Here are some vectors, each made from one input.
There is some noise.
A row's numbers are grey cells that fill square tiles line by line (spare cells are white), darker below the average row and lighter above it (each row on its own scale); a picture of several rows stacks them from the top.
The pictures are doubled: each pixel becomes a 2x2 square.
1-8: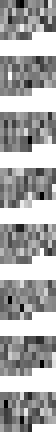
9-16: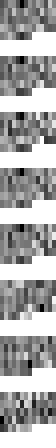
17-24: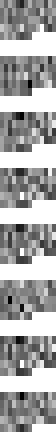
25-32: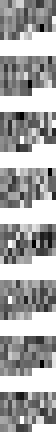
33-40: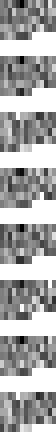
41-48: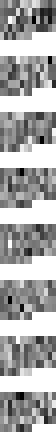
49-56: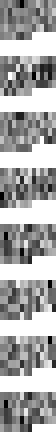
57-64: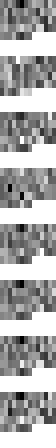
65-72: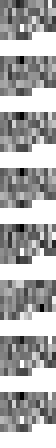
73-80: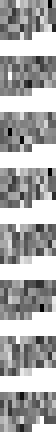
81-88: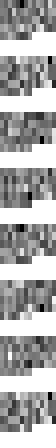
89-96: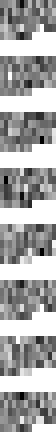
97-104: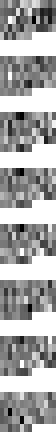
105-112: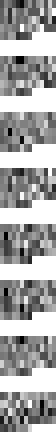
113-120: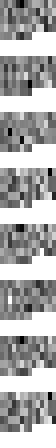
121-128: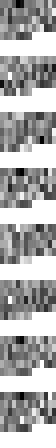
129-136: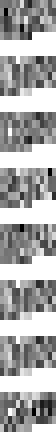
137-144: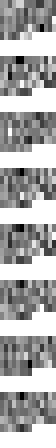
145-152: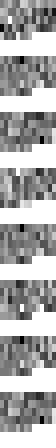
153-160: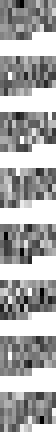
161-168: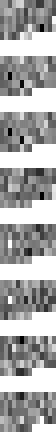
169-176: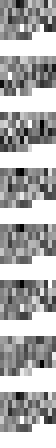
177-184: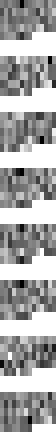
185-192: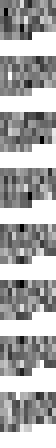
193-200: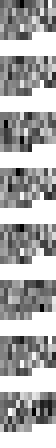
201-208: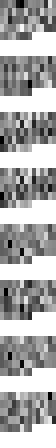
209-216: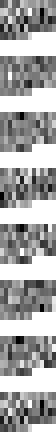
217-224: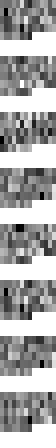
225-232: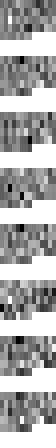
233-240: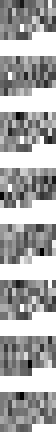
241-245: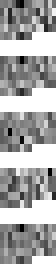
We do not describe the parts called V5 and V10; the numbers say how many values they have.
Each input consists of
either a point on a 6-point line and a value of V10, or three true/false values, or a value of V5.
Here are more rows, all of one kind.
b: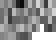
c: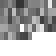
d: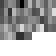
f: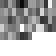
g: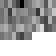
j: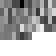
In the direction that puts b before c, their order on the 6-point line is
d, b, g, f, c, j.
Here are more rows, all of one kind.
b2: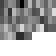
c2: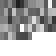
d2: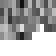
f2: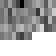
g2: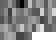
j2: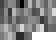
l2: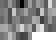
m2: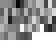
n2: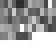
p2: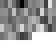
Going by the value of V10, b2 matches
g2 and j2.
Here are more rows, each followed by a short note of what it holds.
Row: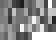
a point on a 6-point line and a value of V10
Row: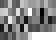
a value of V5
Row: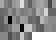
three true/false values
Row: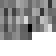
three true/false values
